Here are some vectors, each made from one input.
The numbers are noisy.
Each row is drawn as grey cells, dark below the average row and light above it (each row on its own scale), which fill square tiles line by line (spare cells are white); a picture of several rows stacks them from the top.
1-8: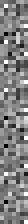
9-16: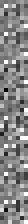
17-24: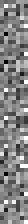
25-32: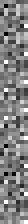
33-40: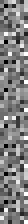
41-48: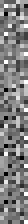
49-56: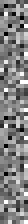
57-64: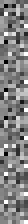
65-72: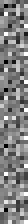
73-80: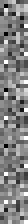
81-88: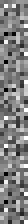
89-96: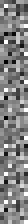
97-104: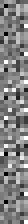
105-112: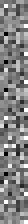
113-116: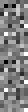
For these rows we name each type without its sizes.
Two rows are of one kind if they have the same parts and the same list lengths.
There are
3 kinds of row.
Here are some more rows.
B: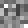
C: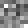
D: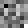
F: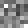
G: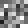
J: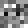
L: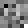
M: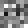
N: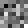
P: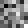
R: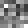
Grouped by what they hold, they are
B, C, F, N, R
D, J, L, M
G, P

